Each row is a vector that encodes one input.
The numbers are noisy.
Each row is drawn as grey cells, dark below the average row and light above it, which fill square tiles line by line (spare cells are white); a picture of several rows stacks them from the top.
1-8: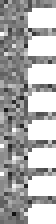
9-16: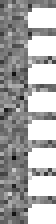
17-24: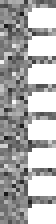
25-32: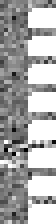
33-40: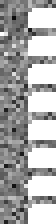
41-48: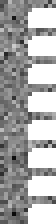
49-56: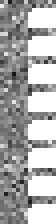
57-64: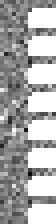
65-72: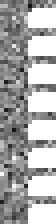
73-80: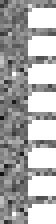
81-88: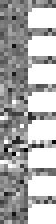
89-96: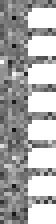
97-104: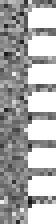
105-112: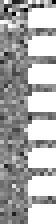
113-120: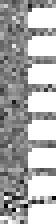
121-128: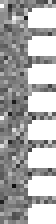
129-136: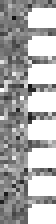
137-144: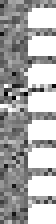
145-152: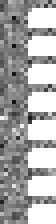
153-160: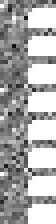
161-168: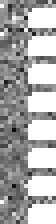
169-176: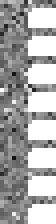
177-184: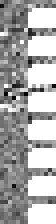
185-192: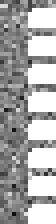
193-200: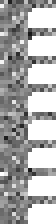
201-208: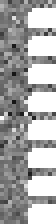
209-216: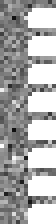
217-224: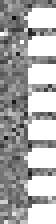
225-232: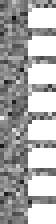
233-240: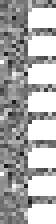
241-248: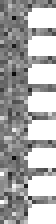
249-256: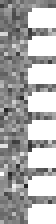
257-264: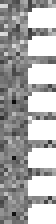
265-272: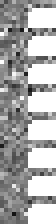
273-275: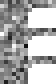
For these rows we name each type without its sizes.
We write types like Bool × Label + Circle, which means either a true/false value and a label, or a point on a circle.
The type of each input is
List(Line).
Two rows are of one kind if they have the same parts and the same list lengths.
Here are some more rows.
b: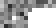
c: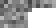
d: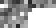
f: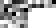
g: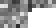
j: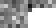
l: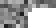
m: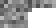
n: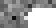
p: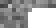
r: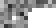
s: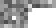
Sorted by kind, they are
b, l, r
c, d, g, j, m, n
f
p, s

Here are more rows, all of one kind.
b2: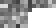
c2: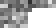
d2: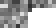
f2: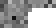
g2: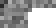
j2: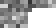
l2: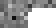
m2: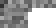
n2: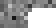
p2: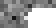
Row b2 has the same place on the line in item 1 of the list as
c2, d2 and j2.
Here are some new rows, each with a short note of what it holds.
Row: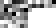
the empty list
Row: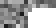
a list of one item
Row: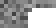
a list of three items
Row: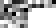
the empty list
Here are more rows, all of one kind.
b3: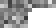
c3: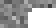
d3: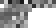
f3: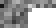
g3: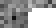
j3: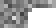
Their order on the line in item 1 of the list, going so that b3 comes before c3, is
d3, b3, j3, c3, f3, g3.
